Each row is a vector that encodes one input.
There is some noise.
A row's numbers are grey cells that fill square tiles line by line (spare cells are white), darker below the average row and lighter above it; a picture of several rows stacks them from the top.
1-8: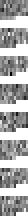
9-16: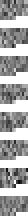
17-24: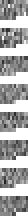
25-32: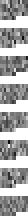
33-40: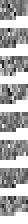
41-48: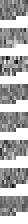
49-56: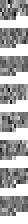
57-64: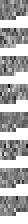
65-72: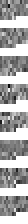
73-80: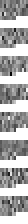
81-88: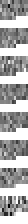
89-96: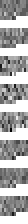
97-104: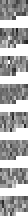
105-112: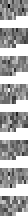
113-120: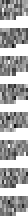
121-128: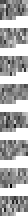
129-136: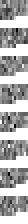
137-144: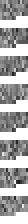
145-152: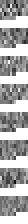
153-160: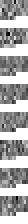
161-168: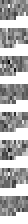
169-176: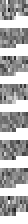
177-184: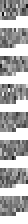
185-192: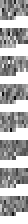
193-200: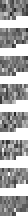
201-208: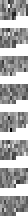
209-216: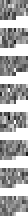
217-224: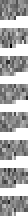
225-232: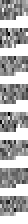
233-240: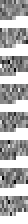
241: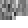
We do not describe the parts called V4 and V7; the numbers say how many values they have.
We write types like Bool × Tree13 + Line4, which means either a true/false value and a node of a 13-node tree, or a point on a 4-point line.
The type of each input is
Bool × Tree8 + Label6 × V7 + V4.
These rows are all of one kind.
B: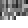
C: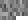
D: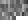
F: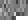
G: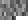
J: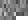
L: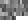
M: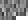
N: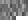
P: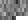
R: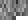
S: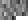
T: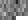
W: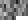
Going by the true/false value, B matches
C, D, L and N.
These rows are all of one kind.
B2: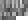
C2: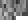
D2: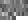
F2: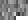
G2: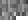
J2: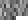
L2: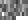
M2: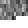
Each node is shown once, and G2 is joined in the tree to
C2 and M2.
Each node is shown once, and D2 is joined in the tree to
B2.
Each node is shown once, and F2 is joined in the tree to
B2, C2 and J2.
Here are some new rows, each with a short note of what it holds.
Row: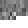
a node of an 8-node tree and a true/false value
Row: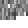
a value of V4
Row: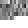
one of 6 labels and a value of V7
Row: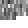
a value of V4
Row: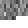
a node of an 8-node tree and a true/false value
